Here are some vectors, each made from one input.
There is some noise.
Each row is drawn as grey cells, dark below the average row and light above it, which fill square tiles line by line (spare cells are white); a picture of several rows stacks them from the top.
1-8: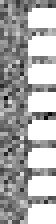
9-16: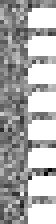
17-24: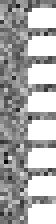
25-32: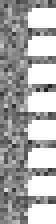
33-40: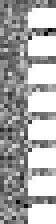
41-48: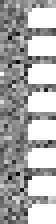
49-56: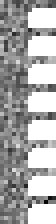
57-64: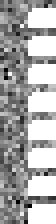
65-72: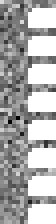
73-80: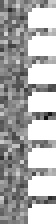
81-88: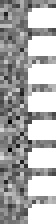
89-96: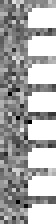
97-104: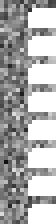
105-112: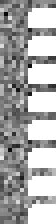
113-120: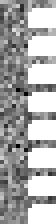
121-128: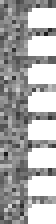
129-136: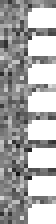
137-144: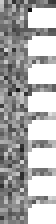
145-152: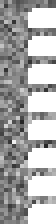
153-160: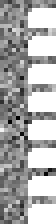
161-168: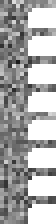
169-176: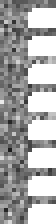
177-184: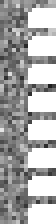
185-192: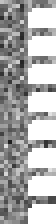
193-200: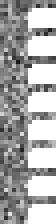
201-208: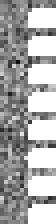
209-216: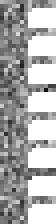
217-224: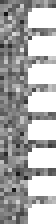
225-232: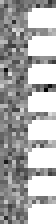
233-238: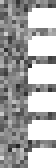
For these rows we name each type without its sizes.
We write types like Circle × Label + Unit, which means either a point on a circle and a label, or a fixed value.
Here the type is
(Line + Tree) × (Tree + Unit).
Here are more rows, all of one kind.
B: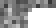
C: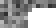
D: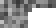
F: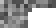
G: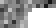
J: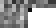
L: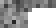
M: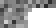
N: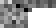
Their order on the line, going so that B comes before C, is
B, M, L, G, N, C, D, F, J.
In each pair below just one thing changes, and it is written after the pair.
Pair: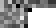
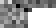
the place on the line
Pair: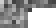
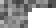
the node of the tree
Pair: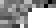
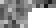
the place on the line
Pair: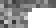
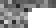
the node of the tree
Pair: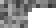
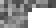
the place on the line
